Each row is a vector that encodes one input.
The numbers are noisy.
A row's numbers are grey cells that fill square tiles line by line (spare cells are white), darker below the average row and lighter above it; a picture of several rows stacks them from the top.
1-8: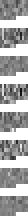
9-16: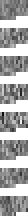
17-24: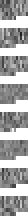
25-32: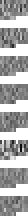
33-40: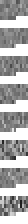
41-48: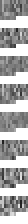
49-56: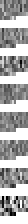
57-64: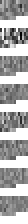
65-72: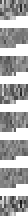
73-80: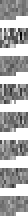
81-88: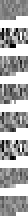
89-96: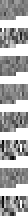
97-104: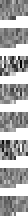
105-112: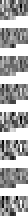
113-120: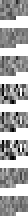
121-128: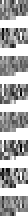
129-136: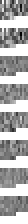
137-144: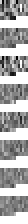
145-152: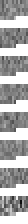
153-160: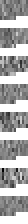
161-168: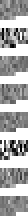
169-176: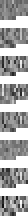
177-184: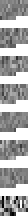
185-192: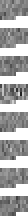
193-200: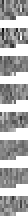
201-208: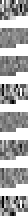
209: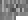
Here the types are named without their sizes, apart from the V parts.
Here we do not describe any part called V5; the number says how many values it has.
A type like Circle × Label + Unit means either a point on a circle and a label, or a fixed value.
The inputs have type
Line × List(Circle + V5).
